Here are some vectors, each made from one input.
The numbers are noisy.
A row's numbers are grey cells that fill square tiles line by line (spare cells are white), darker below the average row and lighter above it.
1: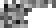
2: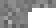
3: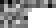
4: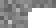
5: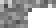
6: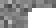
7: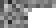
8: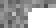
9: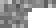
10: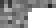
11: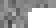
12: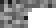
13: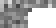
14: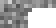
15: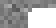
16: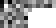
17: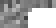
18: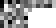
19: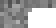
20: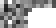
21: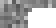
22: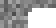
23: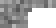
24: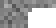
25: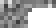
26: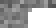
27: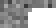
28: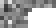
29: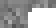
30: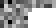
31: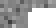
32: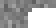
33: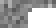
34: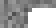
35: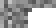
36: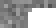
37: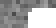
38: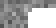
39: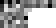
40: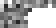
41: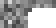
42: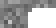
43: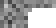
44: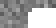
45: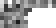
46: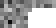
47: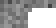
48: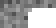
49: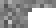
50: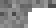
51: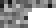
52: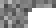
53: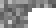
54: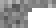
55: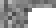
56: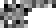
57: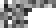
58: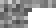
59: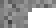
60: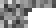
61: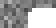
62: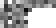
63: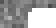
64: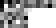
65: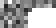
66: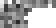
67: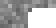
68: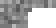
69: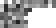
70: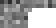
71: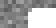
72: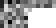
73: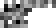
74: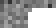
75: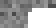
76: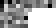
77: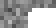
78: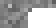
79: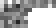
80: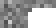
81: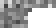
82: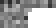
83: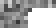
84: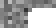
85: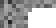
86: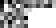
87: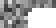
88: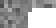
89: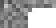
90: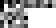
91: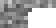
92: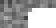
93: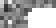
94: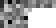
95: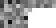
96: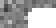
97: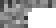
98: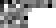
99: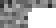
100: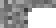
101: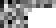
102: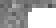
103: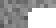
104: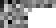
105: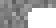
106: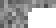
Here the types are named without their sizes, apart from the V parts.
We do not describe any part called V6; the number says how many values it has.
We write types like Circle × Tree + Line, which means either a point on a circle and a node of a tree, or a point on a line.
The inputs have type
Tree × (Tree + V6).
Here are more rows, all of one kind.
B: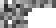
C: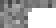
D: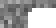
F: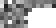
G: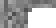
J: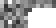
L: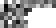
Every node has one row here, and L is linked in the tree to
G.
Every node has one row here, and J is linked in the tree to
B and D.
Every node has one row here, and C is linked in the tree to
B and F.
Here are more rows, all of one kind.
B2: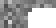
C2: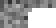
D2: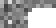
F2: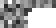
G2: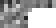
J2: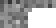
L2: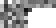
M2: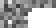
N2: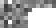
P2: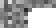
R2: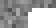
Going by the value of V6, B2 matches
D2 and N2.
